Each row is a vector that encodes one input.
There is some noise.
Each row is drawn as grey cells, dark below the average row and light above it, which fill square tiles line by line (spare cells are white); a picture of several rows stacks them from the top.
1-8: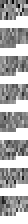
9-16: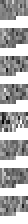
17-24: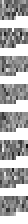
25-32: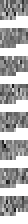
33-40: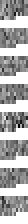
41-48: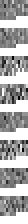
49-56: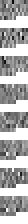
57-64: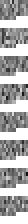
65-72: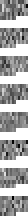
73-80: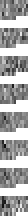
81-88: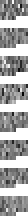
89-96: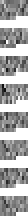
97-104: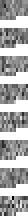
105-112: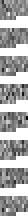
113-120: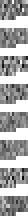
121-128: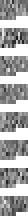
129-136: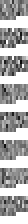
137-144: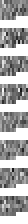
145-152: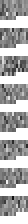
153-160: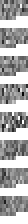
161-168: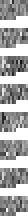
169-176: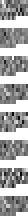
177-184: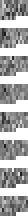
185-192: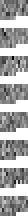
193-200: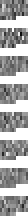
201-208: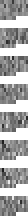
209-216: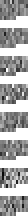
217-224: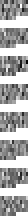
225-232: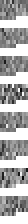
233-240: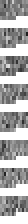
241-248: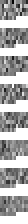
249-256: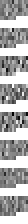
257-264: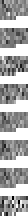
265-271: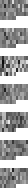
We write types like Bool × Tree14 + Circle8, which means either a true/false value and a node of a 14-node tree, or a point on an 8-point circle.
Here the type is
Line7 × (Tree20 + Unit).
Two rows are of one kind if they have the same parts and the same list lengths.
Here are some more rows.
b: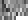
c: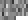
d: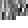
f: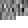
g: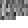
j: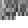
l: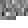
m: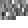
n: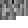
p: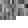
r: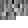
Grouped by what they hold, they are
b, f, g, j, n, p, r
c, d, l, m

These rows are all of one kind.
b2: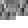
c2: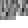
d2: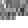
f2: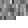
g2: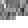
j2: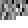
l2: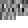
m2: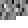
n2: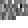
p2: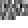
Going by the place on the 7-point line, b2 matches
c2, d2 and g2.
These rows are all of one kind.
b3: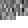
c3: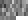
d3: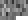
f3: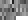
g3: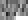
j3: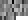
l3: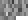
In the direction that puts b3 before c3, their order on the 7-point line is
b3, g3, d3, j3, f3, l3, c3.
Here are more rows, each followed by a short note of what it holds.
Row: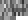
a point on a 7-point line
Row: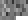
a point on a 7-point line and a node of a 20-node tree
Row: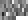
a point on a 7-point line
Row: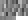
a point on a 7-point line and a node of a 20-node tree
